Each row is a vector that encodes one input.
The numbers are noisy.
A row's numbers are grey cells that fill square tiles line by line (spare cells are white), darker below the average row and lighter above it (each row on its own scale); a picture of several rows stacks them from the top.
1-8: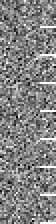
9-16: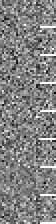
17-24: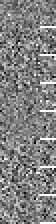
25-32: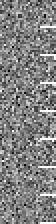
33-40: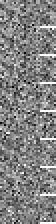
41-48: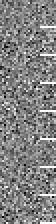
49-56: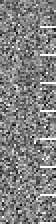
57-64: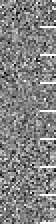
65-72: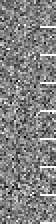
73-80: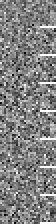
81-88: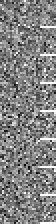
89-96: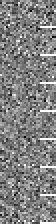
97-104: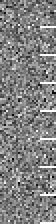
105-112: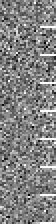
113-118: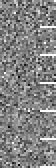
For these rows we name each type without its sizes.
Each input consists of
a point on a line, together with either a label, or a point on a line.
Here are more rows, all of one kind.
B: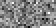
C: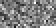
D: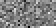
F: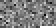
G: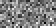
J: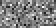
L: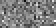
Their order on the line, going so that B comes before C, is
G, J, D, L, B, C, F.
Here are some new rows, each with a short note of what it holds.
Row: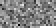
a point on each of two lines
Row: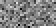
a point on each of two lines
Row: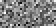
a point on each of two lines
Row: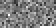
a label and a point on a line
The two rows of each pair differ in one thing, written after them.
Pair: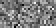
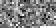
the label
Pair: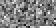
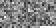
the label
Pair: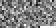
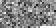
the place on the line
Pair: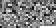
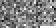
the place on the line
